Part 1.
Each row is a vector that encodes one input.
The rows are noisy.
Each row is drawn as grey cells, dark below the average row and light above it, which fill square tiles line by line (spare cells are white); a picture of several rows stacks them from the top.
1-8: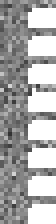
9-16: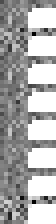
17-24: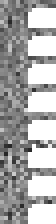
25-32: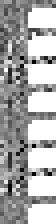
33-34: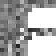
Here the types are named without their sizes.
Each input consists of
a label.
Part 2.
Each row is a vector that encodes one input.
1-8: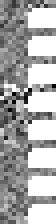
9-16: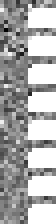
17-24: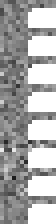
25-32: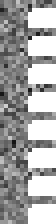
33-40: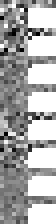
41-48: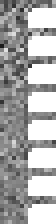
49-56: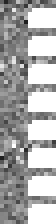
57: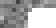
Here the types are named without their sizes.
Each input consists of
four true/false values.
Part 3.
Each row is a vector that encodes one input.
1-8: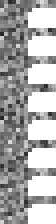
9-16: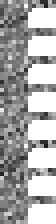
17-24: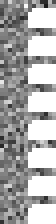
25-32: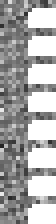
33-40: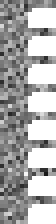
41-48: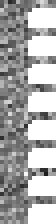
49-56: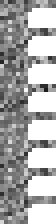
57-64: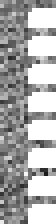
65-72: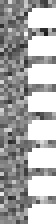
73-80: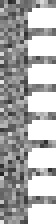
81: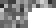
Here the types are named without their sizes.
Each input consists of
a point on a line.
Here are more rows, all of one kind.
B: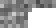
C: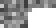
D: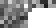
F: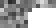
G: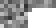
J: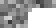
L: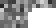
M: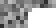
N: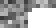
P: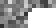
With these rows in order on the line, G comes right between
C and N.
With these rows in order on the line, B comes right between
C and J.
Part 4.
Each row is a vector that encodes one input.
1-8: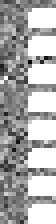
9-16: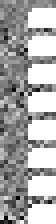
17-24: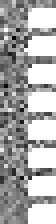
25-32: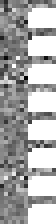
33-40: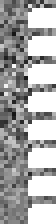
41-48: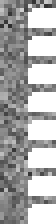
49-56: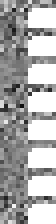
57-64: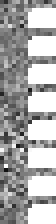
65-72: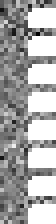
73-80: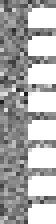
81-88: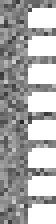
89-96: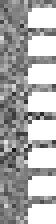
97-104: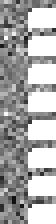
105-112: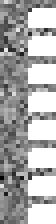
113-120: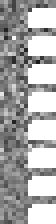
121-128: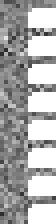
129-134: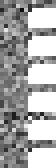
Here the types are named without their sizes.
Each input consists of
four true/false values.
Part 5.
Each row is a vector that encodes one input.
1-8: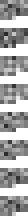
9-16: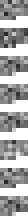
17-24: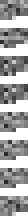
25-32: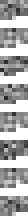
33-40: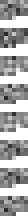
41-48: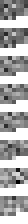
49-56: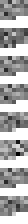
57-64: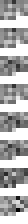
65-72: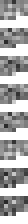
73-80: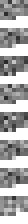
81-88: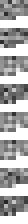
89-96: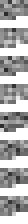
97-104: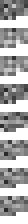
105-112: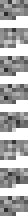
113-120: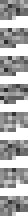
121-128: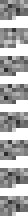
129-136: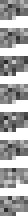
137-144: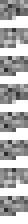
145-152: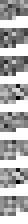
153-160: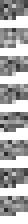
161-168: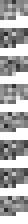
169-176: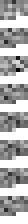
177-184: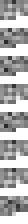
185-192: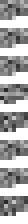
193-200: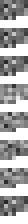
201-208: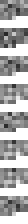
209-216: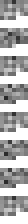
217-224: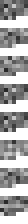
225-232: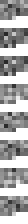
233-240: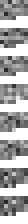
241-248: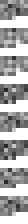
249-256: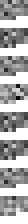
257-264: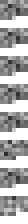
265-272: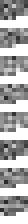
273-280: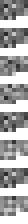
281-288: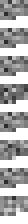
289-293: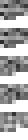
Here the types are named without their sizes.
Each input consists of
a label.
